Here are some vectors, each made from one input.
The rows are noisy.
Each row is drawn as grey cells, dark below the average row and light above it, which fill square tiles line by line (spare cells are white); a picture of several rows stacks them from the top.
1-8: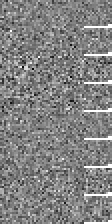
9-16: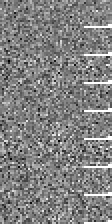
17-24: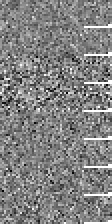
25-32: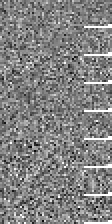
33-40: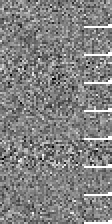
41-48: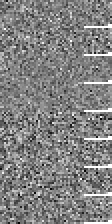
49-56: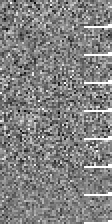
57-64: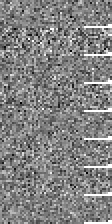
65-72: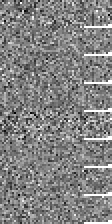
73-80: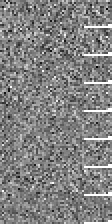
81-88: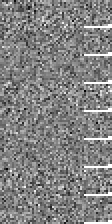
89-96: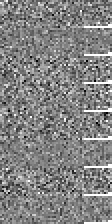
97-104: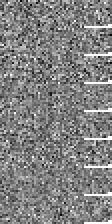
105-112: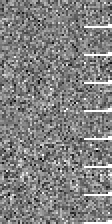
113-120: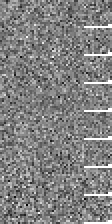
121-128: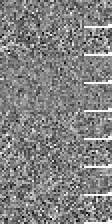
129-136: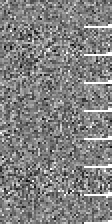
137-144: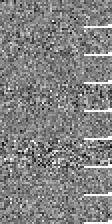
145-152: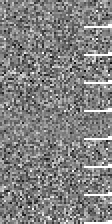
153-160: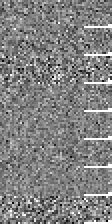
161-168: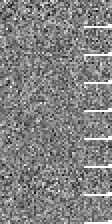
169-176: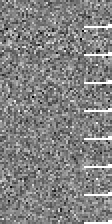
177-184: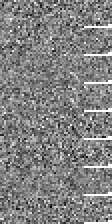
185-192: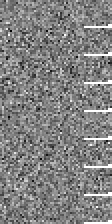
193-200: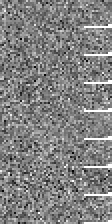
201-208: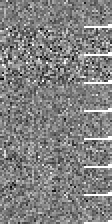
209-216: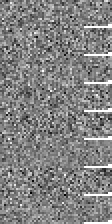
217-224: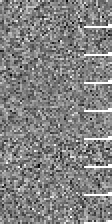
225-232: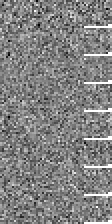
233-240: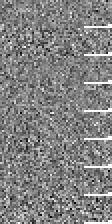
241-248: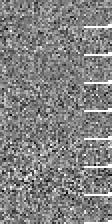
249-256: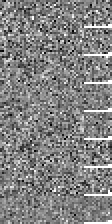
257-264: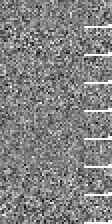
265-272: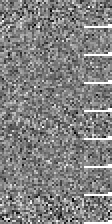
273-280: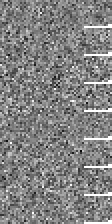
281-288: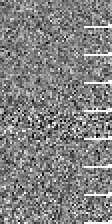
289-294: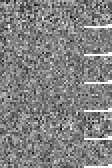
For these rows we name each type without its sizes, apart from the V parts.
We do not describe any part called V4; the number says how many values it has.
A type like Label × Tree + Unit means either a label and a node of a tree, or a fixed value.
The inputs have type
(Bool × (Circle + Unit) + Line × Tree) × V4.
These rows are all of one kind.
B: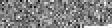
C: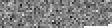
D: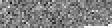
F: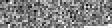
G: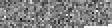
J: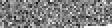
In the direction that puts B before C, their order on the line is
D, B, C, G, F, J.
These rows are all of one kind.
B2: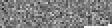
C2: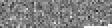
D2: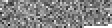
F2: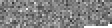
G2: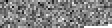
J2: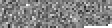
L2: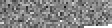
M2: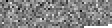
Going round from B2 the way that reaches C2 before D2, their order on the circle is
B2, J2, L2, F2, C2, D2, M2, G2.
